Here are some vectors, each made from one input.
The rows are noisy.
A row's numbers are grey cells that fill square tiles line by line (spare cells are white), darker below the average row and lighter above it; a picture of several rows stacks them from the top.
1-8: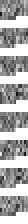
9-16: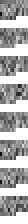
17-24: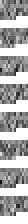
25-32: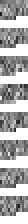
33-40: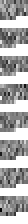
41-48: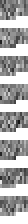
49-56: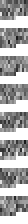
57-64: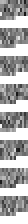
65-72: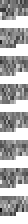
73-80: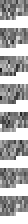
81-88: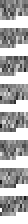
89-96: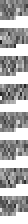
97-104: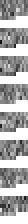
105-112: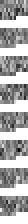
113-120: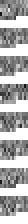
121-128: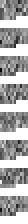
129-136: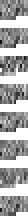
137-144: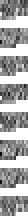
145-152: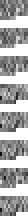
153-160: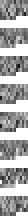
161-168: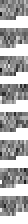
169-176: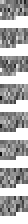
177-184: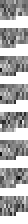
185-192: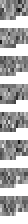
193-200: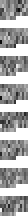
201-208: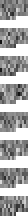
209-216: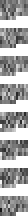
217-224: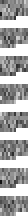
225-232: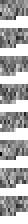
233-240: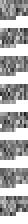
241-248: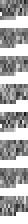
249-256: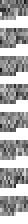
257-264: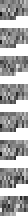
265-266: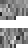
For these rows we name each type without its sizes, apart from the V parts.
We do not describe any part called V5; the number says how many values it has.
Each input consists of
a true/false value, together with either a point on a line, or a list of values of V5.
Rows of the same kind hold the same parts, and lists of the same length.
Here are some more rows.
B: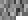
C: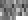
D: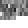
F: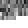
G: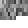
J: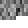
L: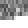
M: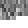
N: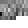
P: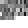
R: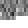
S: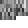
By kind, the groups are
B, F, G, J, P
C, L
D, S
M, N, R

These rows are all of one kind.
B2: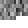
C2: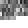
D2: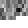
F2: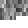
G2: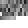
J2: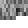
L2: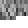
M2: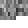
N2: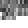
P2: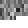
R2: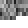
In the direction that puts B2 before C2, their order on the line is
P2, N2, B2, C2, L2, J2, R2, M2, G2, F2, D2.
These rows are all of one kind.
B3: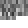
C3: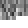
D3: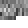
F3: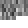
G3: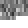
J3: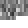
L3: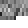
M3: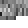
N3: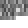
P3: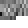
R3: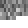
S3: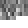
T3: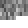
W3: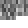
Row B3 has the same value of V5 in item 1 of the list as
F3, L3 and W3.
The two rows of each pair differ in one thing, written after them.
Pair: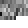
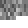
the true/false value
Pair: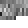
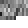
the value of V5 in item 1 of the list
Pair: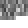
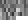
the value of V5 in item 1 of the list
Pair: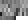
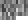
the true/false value
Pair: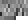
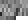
the value of V5 in item 1 of the list
